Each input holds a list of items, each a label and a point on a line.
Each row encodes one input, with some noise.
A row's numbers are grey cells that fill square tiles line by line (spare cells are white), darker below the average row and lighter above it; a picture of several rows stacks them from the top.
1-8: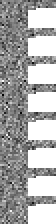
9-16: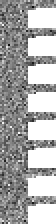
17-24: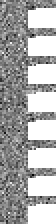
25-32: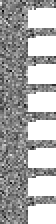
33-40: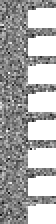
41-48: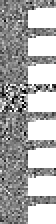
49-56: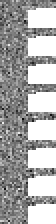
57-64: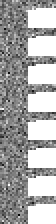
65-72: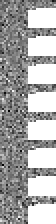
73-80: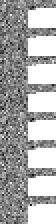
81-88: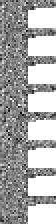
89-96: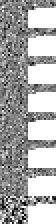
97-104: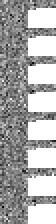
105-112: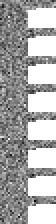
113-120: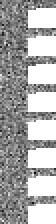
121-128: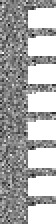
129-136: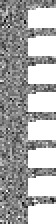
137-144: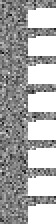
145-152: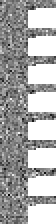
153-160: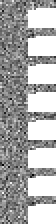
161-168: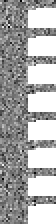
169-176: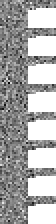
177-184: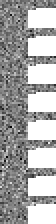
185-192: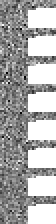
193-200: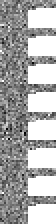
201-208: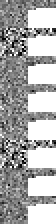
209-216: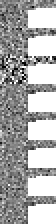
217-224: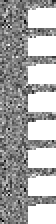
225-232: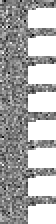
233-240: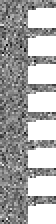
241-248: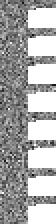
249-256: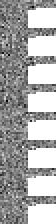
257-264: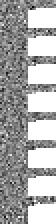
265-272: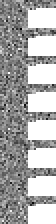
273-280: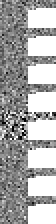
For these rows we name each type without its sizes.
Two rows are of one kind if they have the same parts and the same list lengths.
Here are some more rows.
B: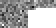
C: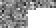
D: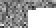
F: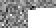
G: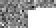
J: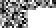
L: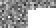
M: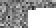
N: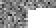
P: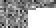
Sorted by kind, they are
B, D, F, G, M
C, L, N, P
J

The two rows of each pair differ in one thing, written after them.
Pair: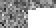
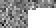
the place on the line in item 2 of the list
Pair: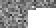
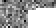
the place on the line in item 1 of the list
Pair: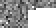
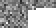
the label in item 2 of the list
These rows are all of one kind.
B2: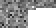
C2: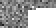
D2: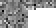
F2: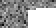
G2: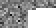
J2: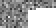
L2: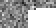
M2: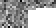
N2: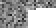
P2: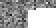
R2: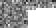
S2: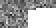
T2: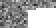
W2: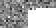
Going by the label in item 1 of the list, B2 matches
G2, N2, P2 and S2.
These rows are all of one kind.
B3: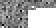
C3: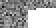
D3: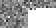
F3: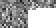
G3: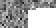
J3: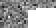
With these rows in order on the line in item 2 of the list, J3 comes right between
B3 and F3.
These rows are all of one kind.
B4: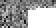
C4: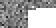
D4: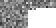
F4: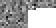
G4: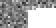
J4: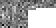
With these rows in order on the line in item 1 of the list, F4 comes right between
C4 and D4.
